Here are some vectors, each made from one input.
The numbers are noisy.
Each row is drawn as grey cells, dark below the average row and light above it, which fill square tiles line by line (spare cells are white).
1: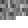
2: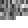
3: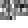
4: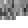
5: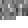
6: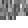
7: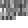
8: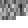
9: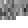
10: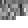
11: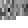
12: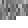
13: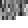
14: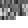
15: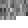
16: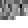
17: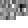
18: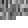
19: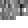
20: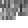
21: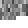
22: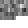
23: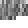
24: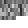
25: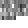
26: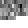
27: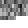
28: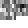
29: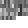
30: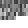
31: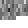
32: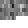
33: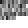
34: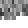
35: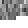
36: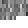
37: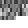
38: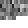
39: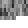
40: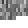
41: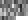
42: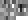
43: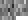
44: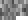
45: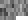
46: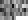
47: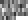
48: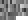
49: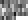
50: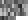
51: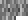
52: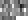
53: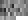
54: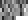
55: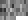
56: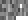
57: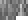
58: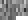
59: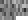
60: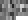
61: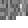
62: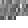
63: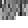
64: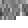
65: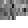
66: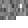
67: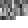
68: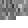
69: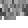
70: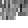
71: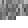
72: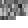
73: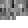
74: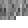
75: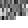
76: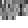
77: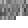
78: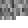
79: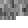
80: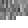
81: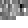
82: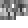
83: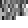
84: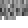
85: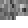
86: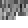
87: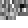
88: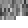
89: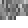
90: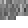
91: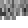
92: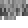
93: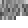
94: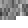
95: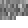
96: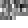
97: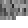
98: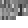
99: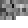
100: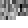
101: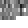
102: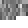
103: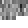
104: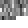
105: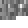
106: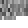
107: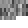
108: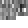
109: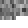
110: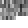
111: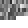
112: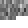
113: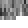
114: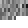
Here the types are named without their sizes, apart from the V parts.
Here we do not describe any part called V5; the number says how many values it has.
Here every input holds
either four true/false values and a value of V5, or a list of points on a circle.
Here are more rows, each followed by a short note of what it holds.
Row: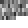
the empty list
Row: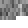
four true/false values and a value of V5
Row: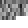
a list of three items
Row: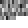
the empty list
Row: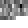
a list of one item
